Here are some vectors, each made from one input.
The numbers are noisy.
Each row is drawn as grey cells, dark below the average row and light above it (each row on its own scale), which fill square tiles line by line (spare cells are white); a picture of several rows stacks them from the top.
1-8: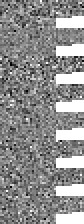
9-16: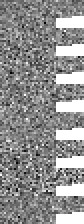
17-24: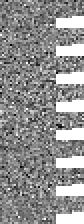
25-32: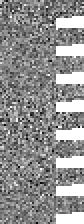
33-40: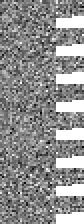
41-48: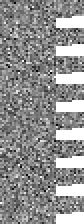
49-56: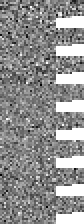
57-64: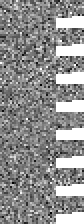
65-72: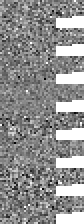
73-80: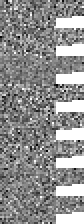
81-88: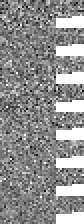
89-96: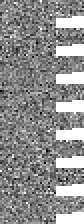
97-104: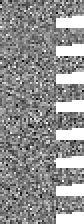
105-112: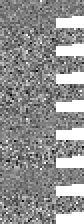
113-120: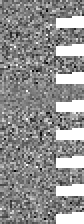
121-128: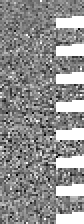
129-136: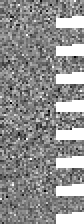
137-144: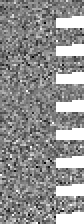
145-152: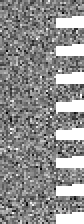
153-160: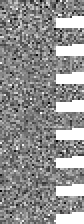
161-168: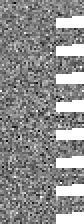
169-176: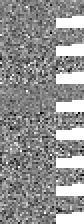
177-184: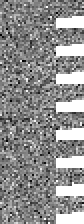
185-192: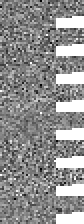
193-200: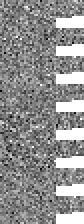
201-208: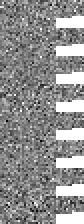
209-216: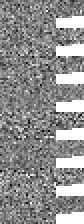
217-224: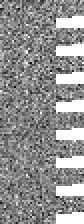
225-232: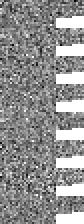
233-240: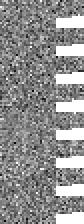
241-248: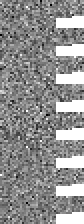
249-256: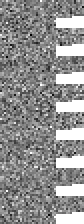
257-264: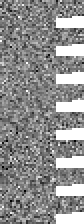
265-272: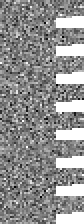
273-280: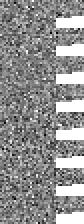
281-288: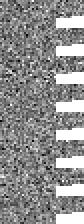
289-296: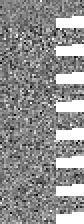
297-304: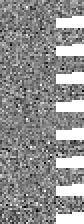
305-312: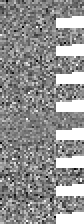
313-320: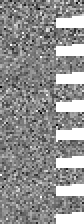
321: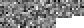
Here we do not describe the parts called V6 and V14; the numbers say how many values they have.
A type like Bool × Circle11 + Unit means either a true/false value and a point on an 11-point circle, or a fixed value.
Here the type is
(Bool × Circle11 + V6) × (Line10 + V14).
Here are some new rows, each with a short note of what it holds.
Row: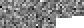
a point on an 11-point circle, a point on a 10-point line and a true/false value
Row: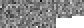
a value of V6 and a value of V14
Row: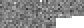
a point on an 11-point circle, a point on a 10-point line and a true/false value
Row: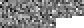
a point on an 11-point circle, a true/false value and a value of V14
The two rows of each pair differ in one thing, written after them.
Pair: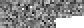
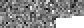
the true/false value
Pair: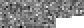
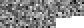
the true/false value
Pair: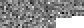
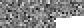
the value of V14
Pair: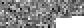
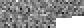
the value of V14
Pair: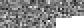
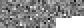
the value of V14
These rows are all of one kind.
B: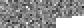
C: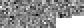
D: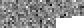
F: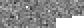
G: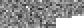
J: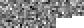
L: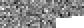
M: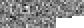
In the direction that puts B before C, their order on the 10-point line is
D, G, F, J, B, M, C, L.
